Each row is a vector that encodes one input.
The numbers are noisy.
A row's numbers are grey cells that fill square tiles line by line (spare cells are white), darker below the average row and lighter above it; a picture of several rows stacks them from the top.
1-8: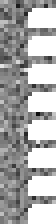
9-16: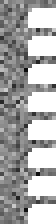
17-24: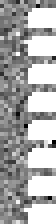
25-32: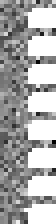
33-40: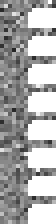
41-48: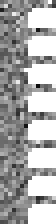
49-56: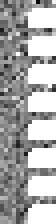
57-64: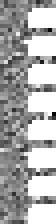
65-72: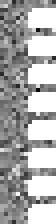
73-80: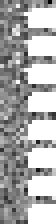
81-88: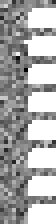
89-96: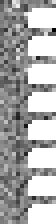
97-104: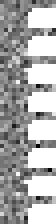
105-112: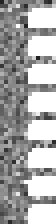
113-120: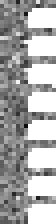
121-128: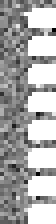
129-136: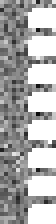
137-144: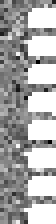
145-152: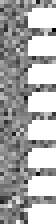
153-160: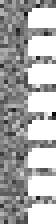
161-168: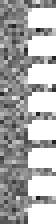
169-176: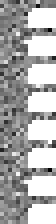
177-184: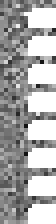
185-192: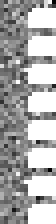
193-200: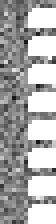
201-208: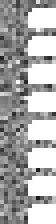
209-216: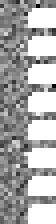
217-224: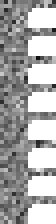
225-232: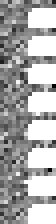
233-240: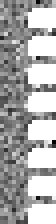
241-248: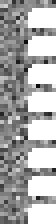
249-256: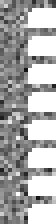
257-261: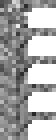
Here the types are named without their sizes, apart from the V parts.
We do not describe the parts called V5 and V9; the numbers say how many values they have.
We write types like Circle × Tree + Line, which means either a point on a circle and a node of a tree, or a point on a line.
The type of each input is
Bool × V9 + Line × V5.
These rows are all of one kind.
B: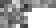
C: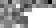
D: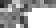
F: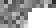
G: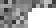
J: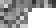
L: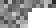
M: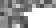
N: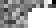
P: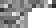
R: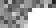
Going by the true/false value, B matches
C, D and M.
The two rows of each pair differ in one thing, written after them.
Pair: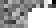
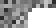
the value of V9
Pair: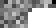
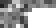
the true/false value
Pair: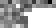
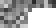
the true/false value
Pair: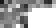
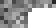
the true/false value
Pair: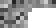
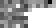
the true/false value
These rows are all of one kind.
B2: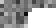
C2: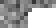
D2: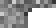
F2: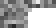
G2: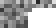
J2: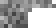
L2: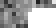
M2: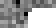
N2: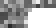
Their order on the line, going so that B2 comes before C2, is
D2, F2, N2, M2, B2, C2, J2, L2, G2.
